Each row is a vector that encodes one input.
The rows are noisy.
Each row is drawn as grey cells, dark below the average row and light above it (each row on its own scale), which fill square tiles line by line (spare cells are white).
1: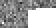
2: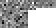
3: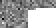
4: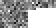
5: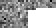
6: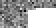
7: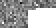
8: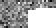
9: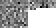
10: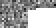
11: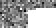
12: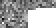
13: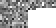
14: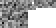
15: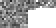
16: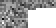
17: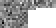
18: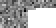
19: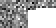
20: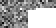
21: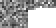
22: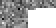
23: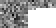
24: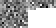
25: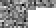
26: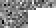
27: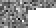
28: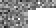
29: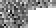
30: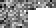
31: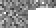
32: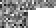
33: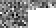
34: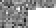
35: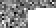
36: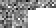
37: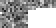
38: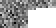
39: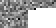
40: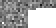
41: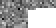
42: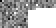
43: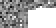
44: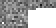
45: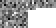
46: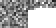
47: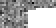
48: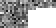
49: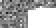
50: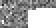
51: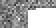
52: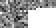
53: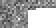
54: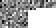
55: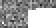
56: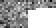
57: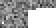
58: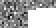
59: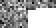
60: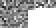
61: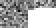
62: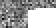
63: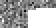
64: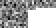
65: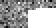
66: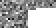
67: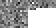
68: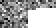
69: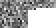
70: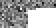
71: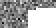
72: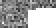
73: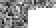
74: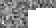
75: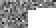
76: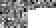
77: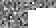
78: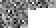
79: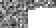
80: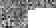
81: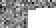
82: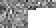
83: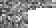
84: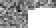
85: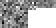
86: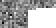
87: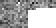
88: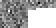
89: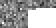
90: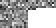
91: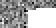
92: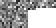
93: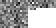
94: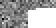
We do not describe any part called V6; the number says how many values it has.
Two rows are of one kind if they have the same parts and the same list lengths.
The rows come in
2 kinds.
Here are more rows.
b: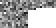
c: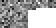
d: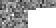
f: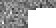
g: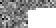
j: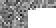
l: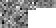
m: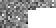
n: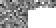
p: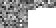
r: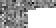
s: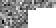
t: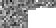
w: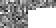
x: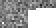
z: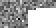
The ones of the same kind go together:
b, l, s, w, z
c, d, f, g, j, m, n, p, r, t, x

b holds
one of 7 labels and a point on a 5-point line.
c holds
one of 7 labels and a value of V6.
